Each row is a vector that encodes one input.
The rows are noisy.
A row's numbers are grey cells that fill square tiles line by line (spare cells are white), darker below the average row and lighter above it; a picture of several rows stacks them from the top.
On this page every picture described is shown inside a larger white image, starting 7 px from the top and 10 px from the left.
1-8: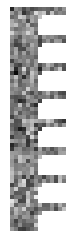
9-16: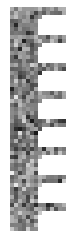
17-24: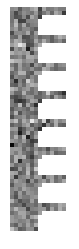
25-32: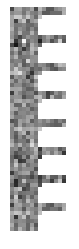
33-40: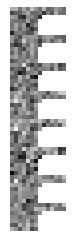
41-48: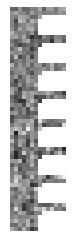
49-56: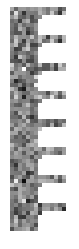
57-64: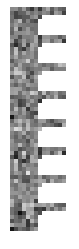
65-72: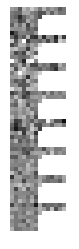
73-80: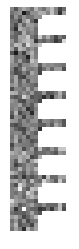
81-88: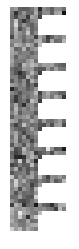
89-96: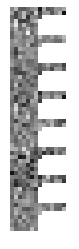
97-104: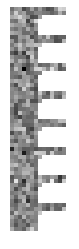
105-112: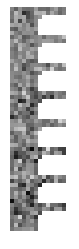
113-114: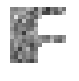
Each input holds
either a point on a 7-point line and three true/false values, or a point on a 9-point line.
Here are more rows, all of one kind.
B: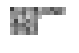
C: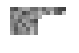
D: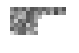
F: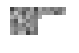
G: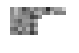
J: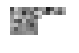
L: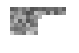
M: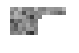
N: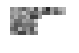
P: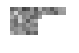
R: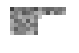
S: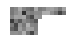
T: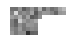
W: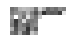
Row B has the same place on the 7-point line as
J, R and W.
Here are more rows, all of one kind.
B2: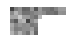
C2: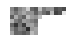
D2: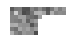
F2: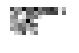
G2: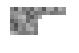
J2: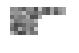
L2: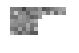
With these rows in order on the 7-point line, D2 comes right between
B2 and L2.
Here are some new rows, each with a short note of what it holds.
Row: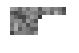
a point on a 9-point line
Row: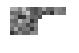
a point on a 9-point line
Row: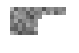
a point on a 7-point line and three true/false values
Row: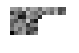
a point on a 9-point line
